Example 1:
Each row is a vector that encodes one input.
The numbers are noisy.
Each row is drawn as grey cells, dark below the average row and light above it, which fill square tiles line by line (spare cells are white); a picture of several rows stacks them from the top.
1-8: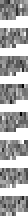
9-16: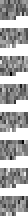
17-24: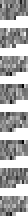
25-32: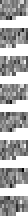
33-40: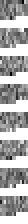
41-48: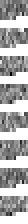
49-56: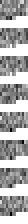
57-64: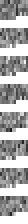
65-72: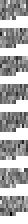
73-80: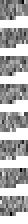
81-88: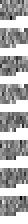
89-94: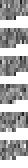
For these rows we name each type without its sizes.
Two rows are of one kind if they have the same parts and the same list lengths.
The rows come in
2 kinds.
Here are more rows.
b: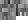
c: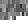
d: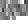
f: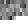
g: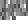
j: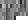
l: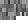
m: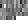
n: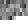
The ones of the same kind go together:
b, c, j, l, m
d, f, g, n

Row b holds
a node of a tree.
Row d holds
three true/false values.
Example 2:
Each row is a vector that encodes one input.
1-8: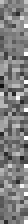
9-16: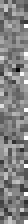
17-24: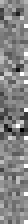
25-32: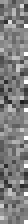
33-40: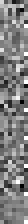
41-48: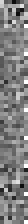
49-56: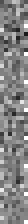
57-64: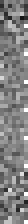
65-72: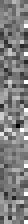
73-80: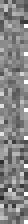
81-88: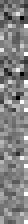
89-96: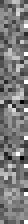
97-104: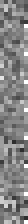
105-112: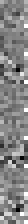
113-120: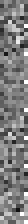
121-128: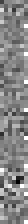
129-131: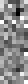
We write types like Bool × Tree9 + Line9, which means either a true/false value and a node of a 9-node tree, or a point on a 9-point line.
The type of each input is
Line6 + Line10.
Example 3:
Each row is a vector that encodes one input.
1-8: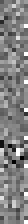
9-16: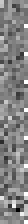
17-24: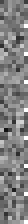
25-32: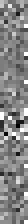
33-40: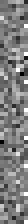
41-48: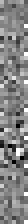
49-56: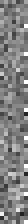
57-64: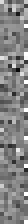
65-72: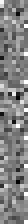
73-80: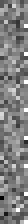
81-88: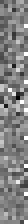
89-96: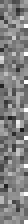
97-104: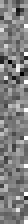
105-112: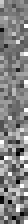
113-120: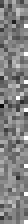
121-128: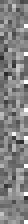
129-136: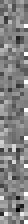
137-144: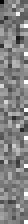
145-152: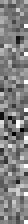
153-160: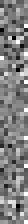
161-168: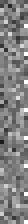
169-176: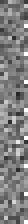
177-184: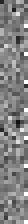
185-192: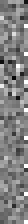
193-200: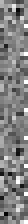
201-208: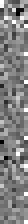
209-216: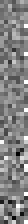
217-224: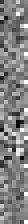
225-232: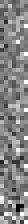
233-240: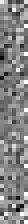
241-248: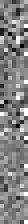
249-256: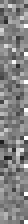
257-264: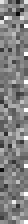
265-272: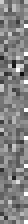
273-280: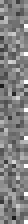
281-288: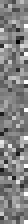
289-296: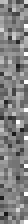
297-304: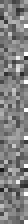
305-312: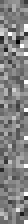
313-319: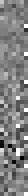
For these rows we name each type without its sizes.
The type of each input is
Bool × Line × Line.
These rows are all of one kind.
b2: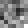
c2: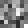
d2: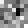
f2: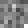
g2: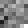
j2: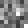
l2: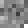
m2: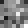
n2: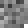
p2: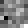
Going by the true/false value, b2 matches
d2, l2 and n2.
